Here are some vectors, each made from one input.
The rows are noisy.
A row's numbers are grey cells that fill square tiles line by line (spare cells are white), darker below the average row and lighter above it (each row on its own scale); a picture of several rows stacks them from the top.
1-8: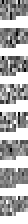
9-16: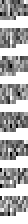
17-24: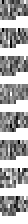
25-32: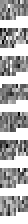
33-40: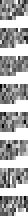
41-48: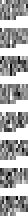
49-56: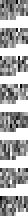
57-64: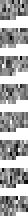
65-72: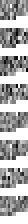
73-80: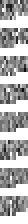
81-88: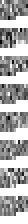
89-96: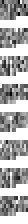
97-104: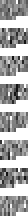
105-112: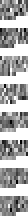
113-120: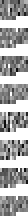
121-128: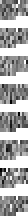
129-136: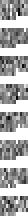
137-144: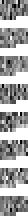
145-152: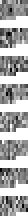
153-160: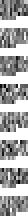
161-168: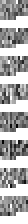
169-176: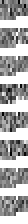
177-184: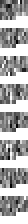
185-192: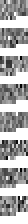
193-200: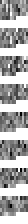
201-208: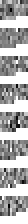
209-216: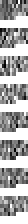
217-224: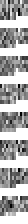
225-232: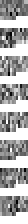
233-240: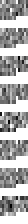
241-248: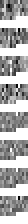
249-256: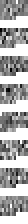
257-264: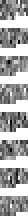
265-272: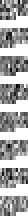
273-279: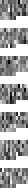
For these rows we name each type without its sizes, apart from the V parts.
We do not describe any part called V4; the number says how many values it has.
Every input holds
either a point on a circle and a true/false value, or a fixed value, or two values of V4.
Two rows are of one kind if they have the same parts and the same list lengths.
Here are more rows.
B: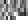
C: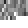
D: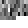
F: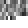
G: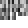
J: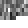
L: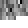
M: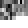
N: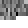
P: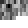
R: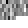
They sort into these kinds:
B, C, F
D, G, J, N, R
L, M, P

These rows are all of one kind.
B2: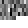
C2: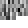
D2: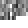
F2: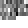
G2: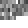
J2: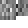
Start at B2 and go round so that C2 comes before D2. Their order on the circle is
B2, C2, D2, F2, J2, G2.
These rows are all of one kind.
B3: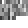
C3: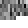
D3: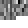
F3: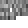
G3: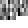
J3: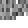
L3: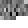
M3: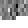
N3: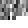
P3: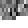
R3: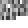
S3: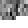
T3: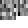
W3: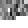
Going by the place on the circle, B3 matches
M3, P3, S3 and W3.
